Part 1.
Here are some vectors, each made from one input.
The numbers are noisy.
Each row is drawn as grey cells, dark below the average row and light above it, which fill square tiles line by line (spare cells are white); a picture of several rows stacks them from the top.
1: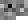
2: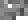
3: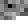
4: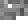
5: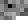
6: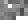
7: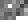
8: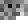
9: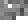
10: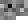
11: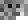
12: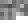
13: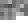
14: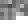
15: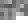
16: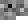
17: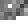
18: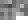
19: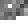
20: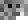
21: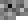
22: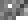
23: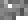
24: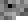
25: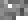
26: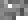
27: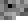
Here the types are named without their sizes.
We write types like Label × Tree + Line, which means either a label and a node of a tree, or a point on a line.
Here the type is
Line.
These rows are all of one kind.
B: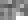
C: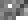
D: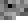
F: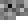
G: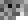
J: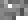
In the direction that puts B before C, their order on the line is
G, F, D, B, J, C.
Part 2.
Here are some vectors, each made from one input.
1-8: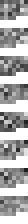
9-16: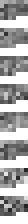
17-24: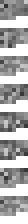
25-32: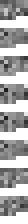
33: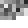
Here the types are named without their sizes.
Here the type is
Line × Line.
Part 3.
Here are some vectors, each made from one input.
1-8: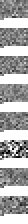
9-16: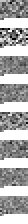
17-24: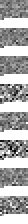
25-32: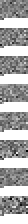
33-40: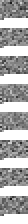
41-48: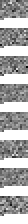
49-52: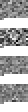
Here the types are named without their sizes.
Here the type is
Circle.
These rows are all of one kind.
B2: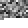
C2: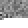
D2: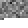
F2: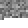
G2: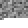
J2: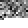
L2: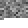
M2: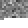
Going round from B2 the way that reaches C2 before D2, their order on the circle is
B2, L2, C2, G2, M2, F2, J2, D2.
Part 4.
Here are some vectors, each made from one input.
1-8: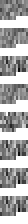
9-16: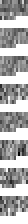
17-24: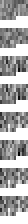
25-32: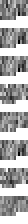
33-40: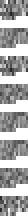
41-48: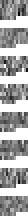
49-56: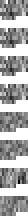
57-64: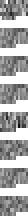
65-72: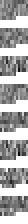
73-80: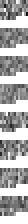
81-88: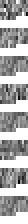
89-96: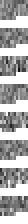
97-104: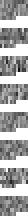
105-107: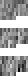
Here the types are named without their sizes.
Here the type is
Tree.
